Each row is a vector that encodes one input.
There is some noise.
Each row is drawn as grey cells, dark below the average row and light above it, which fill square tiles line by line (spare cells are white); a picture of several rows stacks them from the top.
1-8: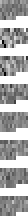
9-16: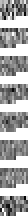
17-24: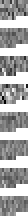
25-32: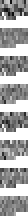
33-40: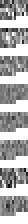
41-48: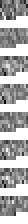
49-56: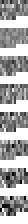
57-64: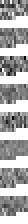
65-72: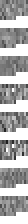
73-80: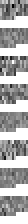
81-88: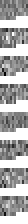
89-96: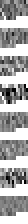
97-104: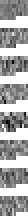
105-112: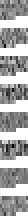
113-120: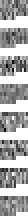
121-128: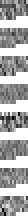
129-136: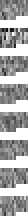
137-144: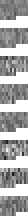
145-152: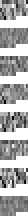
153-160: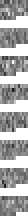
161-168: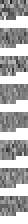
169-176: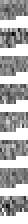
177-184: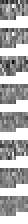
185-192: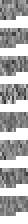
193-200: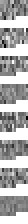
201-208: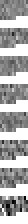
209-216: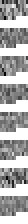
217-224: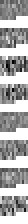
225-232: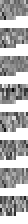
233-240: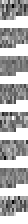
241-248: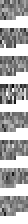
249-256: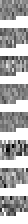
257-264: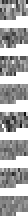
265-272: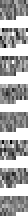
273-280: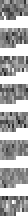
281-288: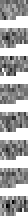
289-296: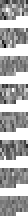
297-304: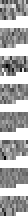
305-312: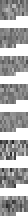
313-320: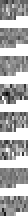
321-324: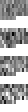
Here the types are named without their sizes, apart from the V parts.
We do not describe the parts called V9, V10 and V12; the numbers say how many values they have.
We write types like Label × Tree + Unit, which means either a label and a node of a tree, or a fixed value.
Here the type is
Bool × Bool × Bool × Bool × Tree × V9 × V10 + Label × V12 + Line.
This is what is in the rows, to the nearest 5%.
About 30% of them hold a label and a value of V12. About 15% of them hold a point on a line. The rest hold a node of a tree, four true/false values, a value of V9 and a value of V10.
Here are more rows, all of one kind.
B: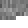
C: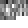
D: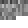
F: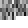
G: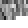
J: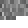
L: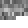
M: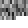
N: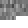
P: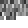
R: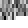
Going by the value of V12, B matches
F, L, M and R.
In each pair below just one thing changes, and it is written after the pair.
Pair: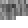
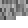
the value of V10
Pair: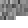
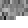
the node of the tree
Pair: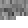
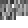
the value of V10
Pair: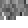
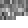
the node of the tree
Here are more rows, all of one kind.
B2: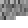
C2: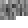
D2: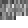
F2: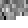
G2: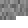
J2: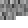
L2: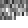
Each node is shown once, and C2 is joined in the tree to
D2, G2 and L2.
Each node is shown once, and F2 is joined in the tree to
L2.
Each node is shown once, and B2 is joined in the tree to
G2.
